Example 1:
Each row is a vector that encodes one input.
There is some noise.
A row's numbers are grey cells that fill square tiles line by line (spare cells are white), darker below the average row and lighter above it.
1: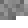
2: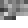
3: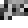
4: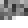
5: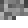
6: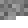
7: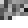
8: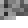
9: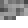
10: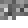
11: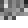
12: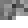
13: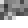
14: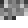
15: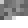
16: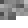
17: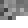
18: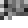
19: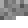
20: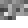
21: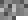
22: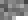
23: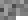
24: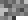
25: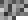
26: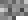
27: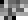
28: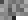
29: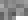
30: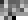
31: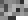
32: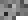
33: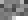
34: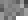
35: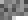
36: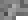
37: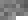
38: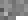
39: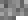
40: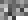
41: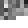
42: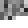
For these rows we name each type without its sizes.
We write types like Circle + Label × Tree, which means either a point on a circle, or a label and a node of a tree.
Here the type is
Bool × Bool × Bool.
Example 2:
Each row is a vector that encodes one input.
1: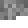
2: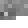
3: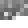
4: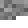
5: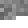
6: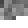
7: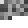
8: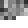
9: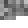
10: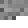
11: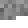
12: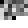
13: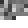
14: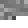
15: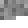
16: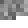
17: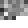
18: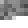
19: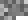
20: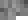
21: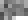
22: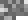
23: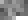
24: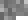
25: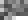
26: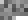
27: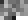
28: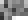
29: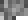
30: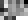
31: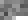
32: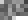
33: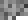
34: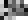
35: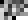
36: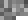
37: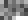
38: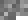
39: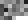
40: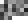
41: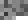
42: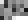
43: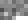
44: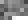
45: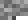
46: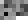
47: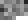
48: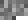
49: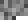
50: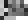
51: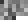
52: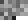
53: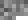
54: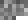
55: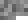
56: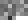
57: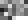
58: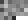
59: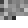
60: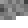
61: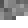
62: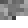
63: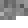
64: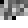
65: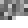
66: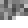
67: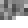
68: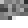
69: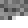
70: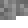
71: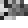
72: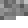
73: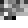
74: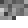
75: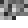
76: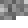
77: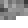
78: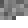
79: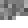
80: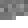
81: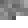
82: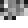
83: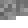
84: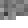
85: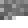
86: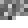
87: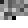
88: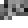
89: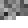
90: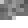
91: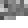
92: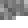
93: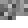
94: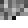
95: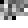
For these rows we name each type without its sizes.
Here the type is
Bool × Bool × Bool.
